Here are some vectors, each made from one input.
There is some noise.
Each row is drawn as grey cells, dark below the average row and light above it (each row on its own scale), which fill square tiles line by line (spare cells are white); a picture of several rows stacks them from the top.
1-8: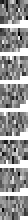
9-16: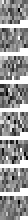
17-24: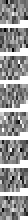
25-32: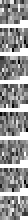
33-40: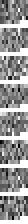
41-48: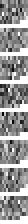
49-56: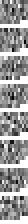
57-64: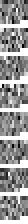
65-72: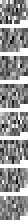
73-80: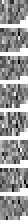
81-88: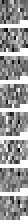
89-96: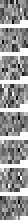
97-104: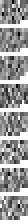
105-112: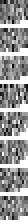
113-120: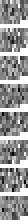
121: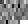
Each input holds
a point on a 6-point circle and three true/false values.
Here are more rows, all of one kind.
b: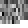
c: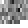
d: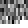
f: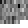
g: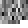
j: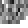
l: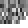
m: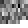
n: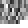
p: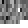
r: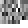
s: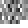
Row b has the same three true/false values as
d, g, j and r.
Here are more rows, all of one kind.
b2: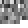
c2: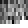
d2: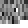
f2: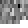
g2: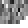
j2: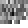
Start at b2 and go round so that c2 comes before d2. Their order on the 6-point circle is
b2, j2, g2, f2, c2, d2.
